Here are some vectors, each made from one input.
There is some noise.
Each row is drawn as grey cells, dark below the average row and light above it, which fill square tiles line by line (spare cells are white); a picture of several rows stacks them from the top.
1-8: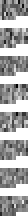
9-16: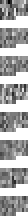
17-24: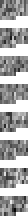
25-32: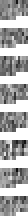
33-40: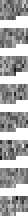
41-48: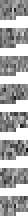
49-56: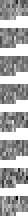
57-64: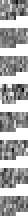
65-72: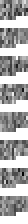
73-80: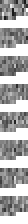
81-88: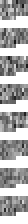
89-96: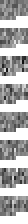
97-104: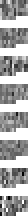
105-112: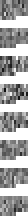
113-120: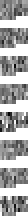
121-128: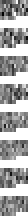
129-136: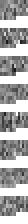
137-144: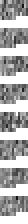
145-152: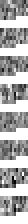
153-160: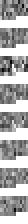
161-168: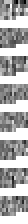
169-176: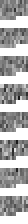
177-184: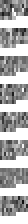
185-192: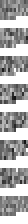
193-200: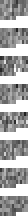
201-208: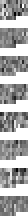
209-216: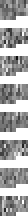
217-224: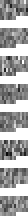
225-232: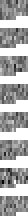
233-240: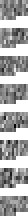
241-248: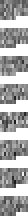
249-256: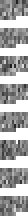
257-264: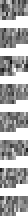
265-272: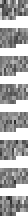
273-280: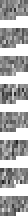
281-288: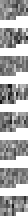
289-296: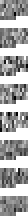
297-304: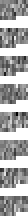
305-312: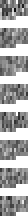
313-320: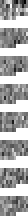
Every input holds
a list of up to two points on a 6-point circle.
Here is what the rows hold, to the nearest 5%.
All of them are lists of up to two points on a 6-point circle: a few are empty, 45% hold one and 55% two.
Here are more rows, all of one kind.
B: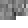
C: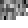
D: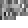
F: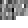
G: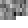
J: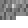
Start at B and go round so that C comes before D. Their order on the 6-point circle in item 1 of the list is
B, F, C, J, D, G.
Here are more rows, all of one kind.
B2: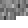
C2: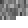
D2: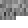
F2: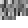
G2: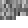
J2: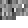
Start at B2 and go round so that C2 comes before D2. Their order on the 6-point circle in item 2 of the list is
B2, C2, D2, J2, F2, G2.
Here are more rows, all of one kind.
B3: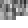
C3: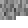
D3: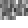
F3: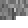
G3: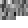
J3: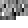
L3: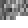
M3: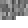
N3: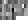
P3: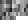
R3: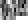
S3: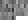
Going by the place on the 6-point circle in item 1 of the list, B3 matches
D3 and R3.
